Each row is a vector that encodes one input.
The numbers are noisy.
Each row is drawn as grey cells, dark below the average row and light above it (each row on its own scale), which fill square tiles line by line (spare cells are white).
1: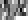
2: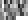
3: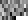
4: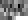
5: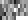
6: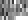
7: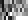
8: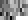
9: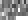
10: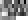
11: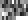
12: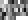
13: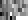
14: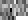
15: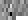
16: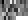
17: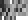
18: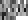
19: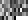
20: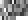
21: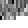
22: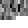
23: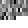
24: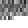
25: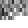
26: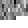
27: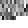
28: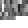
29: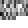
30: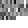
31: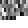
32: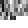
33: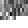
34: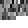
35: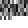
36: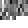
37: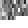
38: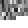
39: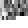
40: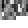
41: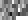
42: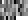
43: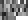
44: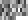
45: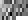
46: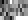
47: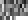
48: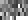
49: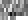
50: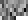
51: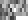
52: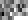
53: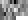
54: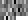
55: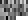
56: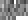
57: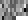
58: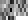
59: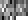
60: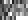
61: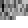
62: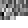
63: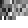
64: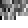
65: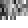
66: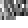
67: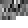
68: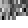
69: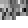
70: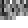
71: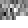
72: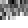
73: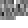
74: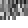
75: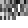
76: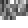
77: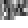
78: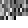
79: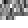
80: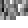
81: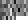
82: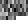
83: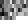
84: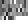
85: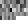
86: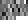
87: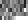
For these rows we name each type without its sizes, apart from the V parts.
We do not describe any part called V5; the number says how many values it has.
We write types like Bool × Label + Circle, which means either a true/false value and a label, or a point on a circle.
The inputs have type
List(Bool × V5).
